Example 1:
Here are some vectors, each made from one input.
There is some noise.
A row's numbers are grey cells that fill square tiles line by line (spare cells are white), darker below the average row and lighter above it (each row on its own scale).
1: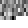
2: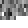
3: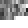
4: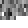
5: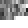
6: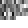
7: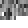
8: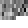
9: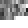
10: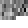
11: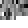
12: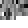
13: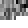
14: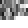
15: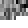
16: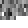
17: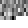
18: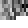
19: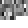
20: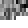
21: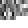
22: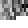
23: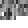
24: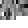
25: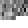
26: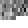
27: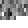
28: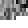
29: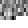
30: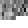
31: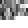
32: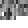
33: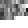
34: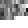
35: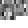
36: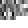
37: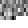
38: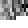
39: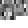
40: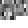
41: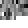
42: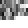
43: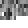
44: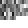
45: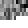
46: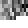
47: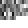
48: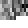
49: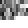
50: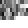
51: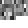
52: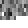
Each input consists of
a point on an 11-point line.
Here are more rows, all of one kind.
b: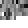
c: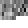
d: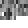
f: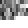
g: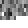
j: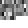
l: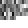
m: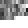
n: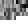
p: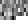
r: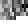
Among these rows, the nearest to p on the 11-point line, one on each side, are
c and j.
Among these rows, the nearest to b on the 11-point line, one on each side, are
d and n.
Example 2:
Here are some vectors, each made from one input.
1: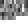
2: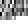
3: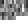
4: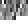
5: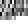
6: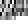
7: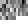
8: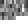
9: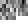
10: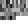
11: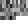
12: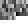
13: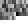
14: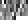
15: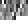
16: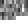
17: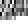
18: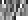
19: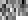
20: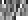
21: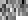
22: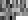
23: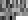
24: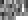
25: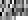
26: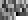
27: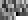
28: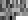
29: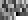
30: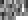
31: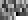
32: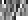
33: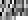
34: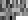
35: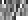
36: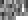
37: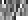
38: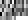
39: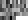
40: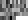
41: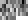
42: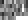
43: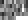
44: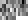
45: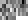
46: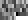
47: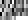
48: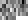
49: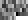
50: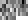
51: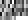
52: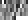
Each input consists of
one of 6 labels.
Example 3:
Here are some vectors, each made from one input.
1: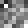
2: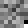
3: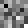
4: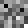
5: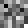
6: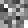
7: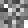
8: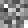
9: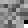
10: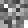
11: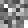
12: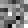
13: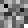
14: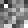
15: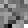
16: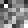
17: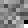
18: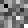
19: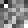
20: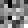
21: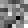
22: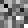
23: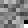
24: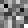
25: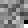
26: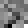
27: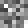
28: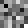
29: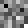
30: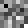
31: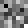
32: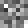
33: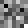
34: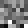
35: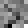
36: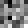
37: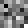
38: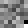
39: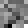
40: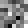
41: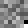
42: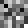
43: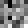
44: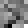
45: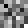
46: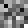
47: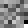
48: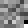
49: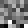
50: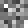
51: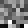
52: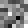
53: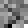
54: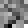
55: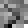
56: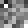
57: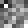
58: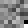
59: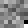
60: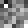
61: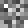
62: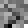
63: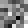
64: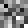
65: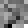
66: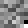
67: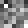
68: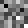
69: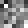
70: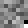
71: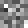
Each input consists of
a point on an 8-point line.
